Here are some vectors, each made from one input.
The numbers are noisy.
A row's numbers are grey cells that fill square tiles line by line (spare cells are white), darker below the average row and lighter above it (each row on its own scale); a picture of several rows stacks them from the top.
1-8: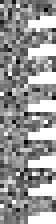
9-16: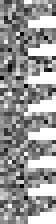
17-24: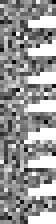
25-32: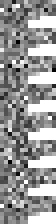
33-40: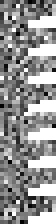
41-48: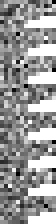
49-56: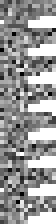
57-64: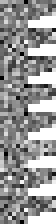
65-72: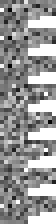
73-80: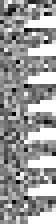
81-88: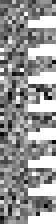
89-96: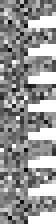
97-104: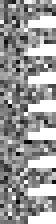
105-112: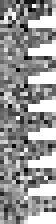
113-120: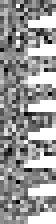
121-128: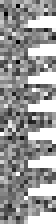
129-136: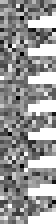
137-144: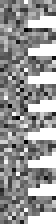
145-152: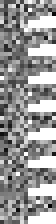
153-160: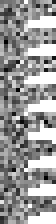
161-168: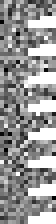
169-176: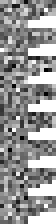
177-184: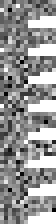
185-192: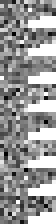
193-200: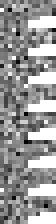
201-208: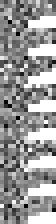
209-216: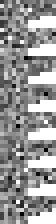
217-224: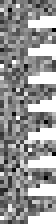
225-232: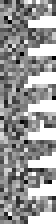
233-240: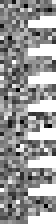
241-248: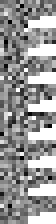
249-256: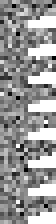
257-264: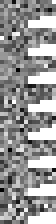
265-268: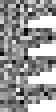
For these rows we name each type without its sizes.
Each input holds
a label.
